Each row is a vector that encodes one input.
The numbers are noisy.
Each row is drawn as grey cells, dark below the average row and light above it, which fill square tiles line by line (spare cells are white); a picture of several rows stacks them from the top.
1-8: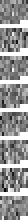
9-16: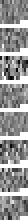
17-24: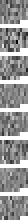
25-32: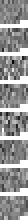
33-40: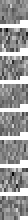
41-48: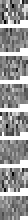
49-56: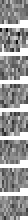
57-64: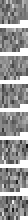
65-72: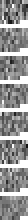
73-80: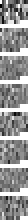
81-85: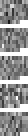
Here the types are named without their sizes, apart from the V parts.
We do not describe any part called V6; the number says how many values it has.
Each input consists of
a value of V6, together with a list of points on a line.
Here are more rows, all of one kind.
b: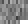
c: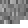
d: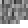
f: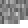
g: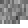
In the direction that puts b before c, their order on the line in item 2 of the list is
g, d, f, b, c.
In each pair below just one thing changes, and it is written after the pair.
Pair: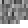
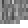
the place on the line in item 1 of the list
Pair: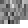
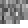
the place on the line in item 2 of the list
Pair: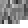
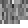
the value of V6
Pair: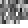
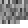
the place on the line in item 2 of the list
